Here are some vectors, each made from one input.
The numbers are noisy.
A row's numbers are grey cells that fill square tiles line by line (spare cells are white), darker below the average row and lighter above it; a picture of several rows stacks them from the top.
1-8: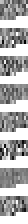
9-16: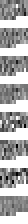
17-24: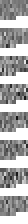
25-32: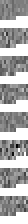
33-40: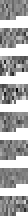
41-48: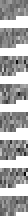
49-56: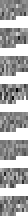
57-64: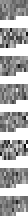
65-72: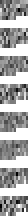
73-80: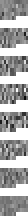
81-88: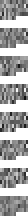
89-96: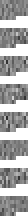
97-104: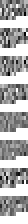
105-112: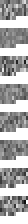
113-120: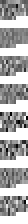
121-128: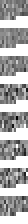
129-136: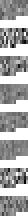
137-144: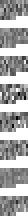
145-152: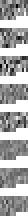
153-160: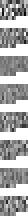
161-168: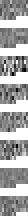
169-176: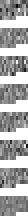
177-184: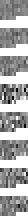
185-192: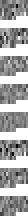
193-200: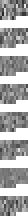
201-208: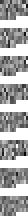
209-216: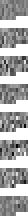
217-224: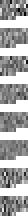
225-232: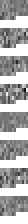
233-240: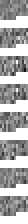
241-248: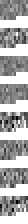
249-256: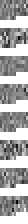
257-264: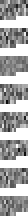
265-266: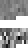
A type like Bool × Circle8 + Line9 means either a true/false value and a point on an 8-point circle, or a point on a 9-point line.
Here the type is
Line8.
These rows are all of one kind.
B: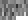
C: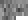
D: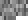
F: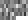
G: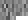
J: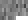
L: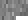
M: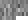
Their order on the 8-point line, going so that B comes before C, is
M, G, F, J, L, B, C, D.
